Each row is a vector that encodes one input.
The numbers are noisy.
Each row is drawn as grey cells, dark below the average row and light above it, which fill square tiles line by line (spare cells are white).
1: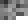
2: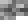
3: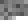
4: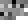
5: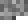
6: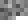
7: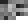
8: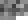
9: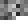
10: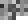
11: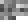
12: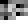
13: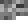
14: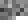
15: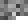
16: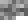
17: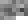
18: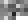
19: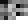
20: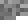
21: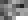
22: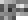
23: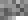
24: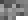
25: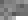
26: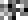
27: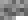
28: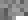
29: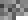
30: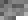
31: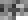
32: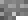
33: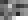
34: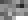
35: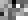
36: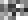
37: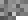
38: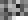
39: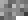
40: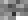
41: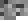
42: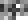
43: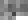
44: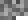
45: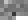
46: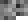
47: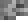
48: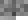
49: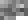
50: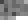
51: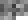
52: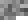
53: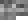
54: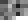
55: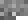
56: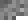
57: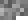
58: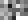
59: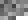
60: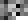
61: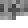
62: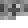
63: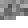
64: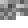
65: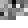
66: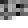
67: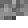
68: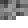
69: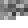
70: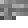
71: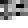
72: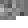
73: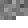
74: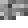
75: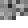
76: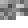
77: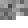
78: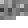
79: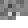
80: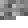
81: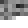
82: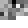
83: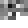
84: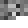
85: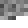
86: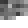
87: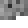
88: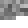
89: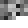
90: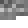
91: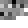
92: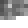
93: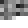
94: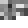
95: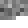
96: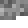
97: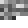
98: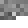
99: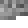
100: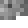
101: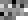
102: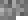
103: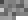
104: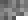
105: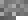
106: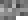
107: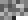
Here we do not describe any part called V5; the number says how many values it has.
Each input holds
a list of up to two items, each a true/false value and a value of V5.
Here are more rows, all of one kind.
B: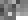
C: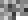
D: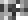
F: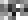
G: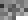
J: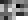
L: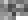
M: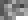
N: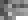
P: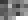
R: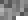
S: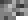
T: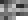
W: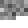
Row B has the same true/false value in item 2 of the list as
J, L, P and R.
